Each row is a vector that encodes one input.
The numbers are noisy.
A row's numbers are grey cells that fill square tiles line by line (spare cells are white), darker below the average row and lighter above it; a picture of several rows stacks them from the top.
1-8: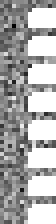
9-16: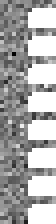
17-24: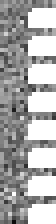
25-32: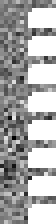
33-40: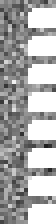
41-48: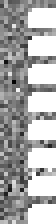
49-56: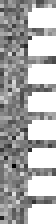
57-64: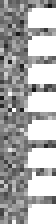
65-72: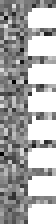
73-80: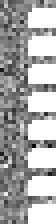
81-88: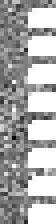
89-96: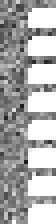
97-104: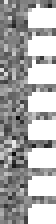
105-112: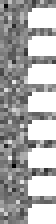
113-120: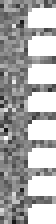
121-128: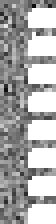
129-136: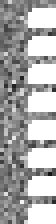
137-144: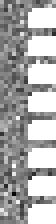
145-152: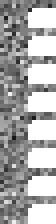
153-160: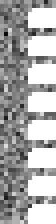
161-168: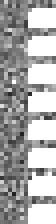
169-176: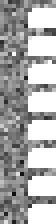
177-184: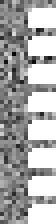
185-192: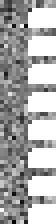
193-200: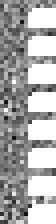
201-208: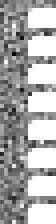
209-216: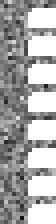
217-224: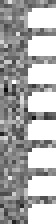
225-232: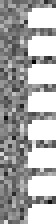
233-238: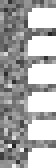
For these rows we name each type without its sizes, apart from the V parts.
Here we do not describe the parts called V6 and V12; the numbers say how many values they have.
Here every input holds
a label, together with either a true/false value and a value of V6, or a value of V12.
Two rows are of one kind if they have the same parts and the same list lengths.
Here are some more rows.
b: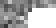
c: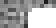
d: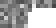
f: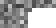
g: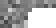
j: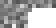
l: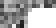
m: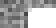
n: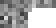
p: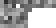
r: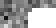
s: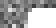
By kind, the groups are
b, d, g, j, l, n, p, s
c, f, m, r

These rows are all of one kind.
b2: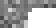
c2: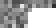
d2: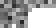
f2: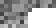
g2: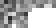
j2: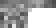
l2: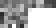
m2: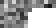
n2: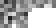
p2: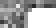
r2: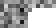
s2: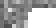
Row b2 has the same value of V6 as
g2, n2 and p2.
